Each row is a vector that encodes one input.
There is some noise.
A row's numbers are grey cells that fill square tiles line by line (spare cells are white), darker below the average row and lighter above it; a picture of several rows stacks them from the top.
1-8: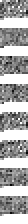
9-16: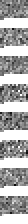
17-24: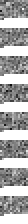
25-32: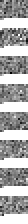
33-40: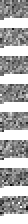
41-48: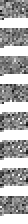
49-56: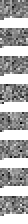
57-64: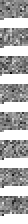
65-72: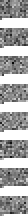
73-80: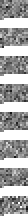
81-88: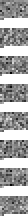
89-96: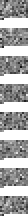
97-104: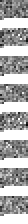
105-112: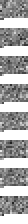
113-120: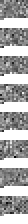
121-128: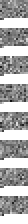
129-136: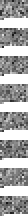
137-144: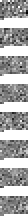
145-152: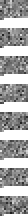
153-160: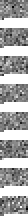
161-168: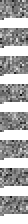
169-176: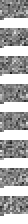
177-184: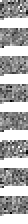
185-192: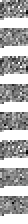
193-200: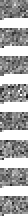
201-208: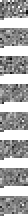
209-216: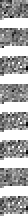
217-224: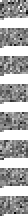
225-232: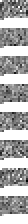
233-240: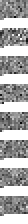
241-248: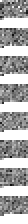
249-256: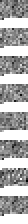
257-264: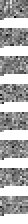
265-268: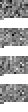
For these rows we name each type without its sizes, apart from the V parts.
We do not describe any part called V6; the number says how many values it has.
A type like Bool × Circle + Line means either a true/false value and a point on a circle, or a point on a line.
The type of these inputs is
List(Line) × V6.
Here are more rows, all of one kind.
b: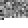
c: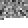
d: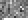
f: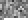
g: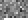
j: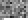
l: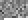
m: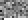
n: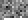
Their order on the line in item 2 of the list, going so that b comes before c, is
g, f, d, l, b, m, c, n, j.
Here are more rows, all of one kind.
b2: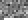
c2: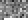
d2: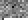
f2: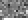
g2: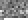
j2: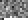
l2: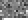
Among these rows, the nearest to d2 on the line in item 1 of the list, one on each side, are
c2 and j2.
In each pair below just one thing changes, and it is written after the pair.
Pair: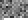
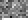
the value of V6
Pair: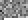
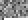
the place on the line in item 1 of the list
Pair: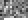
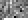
the place on the line in item 1 of the list
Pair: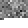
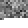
the place on the line in item 1 of the list
